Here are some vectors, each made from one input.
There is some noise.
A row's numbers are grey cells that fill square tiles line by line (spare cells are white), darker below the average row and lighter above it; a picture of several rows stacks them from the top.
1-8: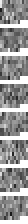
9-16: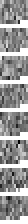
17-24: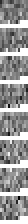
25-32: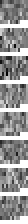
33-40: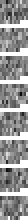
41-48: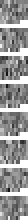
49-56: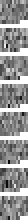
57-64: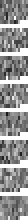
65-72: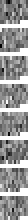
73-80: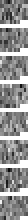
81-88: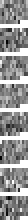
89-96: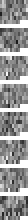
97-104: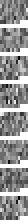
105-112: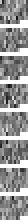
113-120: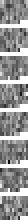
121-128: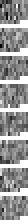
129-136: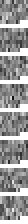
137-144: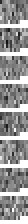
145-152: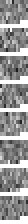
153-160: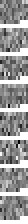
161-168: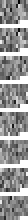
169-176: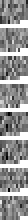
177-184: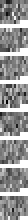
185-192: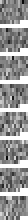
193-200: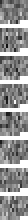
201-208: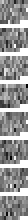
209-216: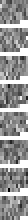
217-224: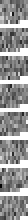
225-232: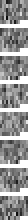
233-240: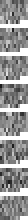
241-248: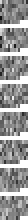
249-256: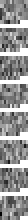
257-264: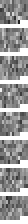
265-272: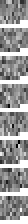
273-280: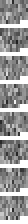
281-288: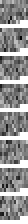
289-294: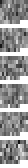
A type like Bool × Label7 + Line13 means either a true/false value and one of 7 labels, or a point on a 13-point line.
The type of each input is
List3(Circle11).
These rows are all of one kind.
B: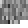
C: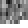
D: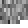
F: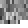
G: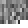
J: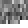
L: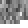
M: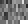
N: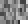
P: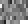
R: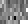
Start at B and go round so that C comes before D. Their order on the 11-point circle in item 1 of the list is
B, N, R, P, L, C, M, J, G, D, F.
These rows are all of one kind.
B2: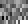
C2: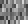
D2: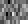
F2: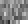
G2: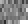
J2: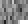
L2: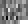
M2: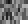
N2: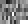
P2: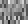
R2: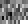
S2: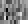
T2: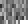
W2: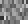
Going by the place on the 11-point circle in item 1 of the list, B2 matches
C2, P2 and T2.
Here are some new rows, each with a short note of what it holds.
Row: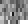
a list of one item
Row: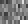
a list of two items
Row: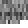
a list of two items
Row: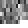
the empty list
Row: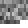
a list of three items
